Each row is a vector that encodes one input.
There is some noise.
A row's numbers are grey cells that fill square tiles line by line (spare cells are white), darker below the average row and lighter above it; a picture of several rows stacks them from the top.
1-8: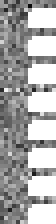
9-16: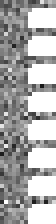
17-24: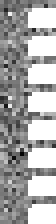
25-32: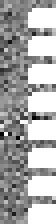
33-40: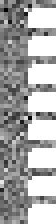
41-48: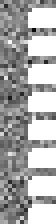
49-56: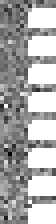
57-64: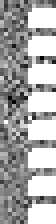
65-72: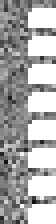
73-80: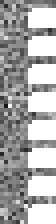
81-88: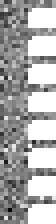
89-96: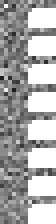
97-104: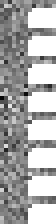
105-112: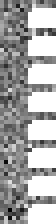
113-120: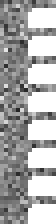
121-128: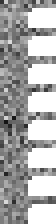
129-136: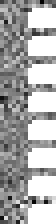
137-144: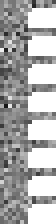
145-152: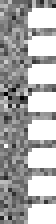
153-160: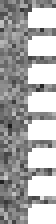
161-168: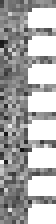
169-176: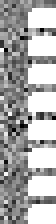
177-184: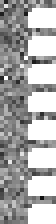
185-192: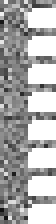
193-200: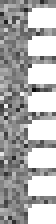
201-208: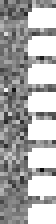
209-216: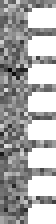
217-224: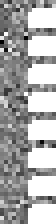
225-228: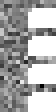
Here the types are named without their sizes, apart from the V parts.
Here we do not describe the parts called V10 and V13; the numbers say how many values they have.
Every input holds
a point on a line, together with either a true/false value and a value of V10, or a value of V13.
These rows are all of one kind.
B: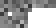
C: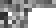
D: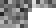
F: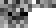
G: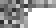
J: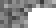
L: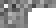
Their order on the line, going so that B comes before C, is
B, D, G, J, F, C, L.
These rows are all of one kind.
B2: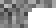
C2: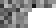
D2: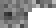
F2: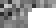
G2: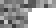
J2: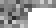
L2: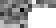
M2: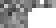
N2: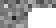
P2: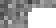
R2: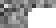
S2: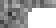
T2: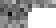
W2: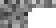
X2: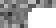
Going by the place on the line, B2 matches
C2, F2, M2 and R2.
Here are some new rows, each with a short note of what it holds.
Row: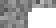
a point on a line and a value of V13
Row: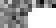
a point on a line, a true/false value and a value of V10
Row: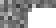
a point on a line, a true/false value and a value of V10
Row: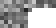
a point on a line, a true/false value and a value of V10
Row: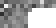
a point on a line and a value of V13
